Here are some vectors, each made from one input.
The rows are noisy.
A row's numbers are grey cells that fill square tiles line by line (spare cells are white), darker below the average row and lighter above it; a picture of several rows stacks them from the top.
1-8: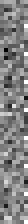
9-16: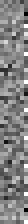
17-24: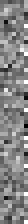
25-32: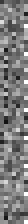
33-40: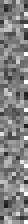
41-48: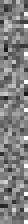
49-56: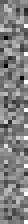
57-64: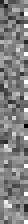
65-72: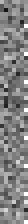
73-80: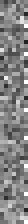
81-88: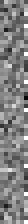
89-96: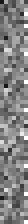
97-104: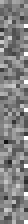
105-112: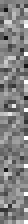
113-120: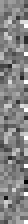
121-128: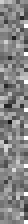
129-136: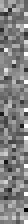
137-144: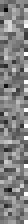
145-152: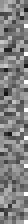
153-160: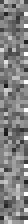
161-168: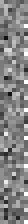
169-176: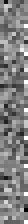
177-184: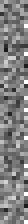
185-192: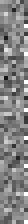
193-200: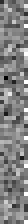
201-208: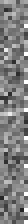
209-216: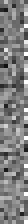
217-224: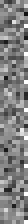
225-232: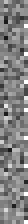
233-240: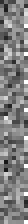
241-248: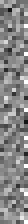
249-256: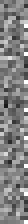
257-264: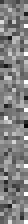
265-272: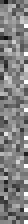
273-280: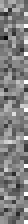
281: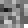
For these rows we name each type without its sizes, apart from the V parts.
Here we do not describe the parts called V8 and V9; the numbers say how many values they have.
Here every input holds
a value of V9, together with either a point on a circle and a true/false value, or a value of V8.
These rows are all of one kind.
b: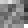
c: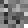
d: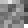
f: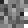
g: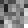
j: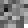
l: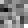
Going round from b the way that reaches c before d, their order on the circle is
b, l, j, g, c, f, d.
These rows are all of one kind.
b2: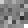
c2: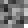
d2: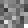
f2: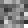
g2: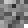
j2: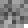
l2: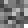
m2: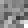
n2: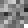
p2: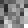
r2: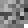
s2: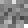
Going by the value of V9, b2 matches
j2 and s2.
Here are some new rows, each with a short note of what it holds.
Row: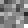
a value of V8 and a value of V9
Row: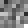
a value of V8 and a value of V9
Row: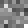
a value of V8 and a value of V9
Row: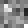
a value of V8 and a value of V9
